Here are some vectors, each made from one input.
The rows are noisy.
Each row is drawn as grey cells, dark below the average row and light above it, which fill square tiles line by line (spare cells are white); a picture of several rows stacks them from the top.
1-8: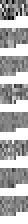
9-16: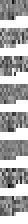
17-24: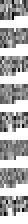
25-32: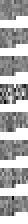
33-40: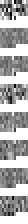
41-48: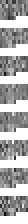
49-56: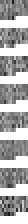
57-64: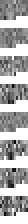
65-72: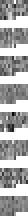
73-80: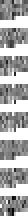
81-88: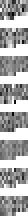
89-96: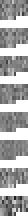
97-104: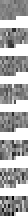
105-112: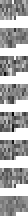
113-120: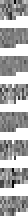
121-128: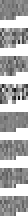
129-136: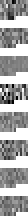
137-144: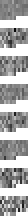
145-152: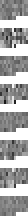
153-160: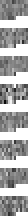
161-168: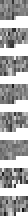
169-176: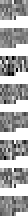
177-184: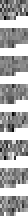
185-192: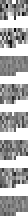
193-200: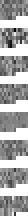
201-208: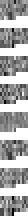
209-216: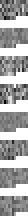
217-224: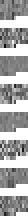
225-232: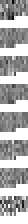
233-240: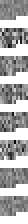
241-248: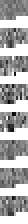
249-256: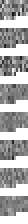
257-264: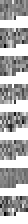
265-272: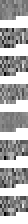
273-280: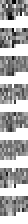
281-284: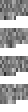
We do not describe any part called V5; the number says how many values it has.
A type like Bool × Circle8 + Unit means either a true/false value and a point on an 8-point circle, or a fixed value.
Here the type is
Line10 × (Line12 + V5).
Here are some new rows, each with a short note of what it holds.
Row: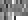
a point on a 10-point line and a point on a 12-point line
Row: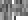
a point on a 10-point line and a point on a 12-point line
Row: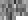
a point on a 10-point line and a point on a 12-point line
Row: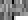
a point on a 10-point line and a value of V5
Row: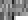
a point on a 10-point line and a value of V5
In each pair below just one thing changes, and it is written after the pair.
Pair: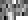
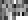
the place on the 10-point line
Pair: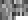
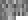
the place on the 10-point line
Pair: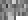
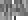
the place on the 10-point line
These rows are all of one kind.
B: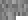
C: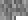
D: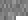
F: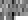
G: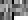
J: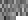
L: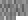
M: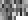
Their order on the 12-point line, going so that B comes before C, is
L, B, M, F, G, C, D, J.
